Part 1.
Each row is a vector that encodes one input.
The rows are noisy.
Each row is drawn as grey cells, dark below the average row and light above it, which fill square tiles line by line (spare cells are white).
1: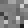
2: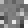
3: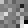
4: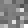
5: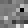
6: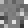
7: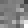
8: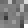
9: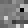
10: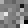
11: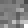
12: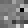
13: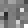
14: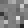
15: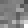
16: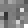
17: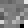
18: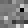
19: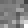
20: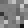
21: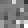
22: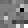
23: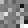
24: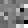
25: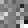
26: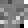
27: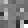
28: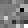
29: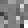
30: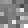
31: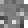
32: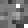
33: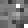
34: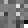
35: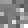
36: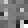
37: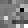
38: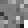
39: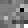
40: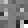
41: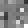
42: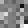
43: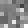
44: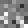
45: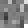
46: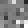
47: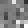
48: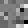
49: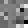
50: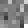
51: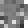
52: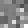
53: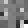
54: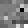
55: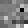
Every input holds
a node of an 8-node tree and a true/false value.
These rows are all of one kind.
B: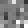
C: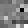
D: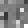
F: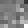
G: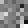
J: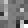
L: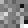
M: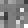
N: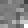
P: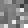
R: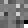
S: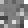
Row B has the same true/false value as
C, F and N.
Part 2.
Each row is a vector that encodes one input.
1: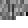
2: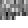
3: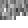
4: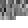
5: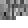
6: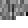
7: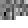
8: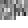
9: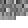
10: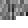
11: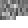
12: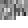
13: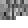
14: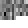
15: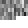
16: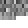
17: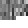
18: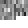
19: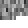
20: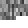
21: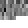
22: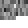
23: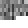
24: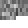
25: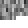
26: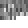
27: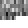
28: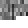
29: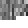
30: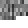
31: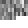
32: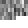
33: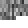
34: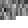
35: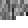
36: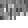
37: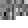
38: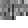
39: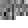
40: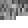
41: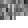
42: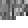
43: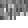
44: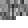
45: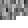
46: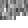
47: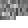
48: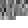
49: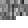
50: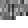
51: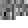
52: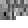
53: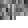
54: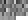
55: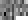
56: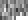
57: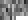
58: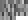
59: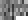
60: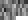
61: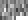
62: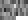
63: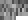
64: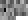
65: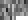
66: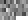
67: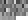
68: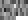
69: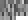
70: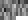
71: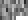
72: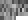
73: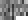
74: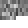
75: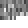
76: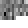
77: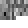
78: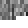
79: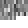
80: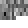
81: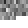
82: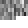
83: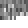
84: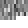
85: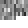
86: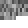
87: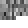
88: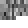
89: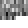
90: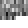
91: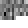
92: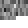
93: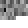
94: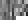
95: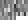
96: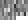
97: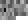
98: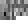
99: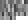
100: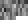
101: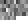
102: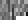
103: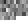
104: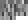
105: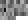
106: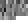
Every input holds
either a fixed value, or a node of a 10-node tree, or four true/false values.
